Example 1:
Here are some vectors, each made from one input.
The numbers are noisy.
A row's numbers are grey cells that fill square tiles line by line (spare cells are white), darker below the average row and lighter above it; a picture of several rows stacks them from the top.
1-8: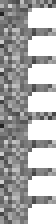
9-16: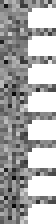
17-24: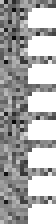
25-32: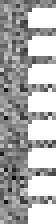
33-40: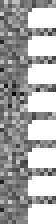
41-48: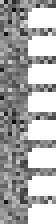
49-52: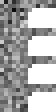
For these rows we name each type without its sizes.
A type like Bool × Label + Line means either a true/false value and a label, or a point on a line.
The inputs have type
Line.
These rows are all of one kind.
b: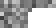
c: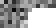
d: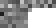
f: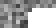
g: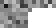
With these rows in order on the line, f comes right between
b and d.
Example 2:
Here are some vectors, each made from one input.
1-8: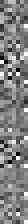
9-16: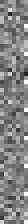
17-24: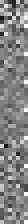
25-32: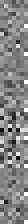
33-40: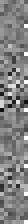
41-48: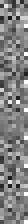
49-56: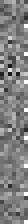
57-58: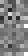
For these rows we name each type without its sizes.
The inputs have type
Bool × Bool × Bool × Bool.
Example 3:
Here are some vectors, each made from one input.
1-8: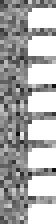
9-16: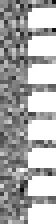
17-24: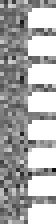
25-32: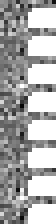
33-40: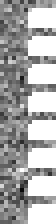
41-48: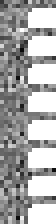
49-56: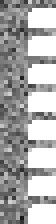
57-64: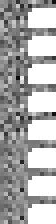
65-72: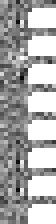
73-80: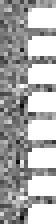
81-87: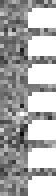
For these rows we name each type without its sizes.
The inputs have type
Line.
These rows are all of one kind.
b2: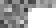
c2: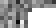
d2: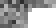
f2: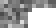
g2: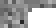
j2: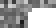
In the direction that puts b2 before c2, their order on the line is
j2, g2, d2, b2, f2, c2.
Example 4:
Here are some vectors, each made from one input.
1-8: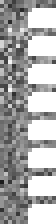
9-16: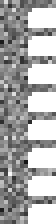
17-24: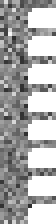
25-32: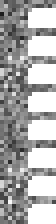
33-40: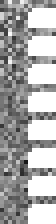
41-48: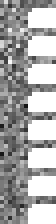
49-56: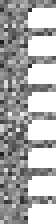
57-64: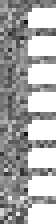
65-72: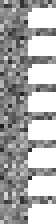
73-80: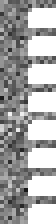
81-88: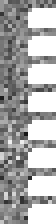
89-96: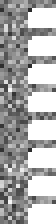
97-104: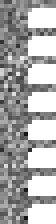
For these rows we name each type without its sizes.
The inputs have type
Line.
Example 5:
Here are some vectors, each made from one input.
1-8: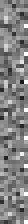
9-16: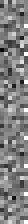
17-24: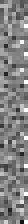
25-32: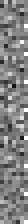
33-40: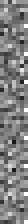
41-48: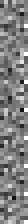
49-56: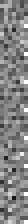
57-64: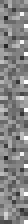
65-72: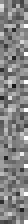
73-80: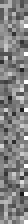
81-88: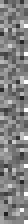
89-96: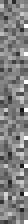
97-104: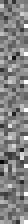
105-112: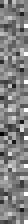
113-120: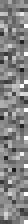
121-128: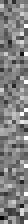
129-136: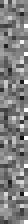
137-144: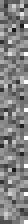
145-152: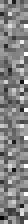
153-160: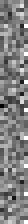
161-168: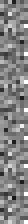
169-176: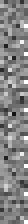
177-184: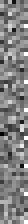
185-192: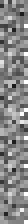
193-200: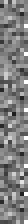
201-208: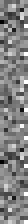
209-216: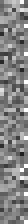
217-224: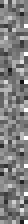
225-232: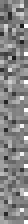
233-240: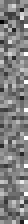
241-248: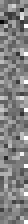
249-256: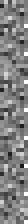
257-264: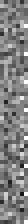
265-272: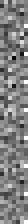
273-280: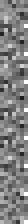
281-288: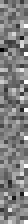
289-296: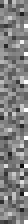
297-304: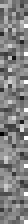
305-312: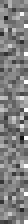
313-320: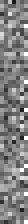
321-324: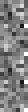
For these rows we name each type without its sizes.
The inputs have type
Line.
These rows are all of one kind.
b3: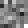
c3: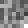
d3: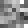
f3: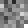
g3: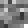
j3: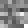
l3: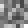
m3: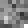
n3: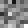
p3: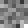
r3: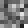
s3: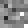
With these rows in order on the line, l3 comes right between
n3 and p3.
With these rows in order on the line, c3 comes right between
m3 and p3.
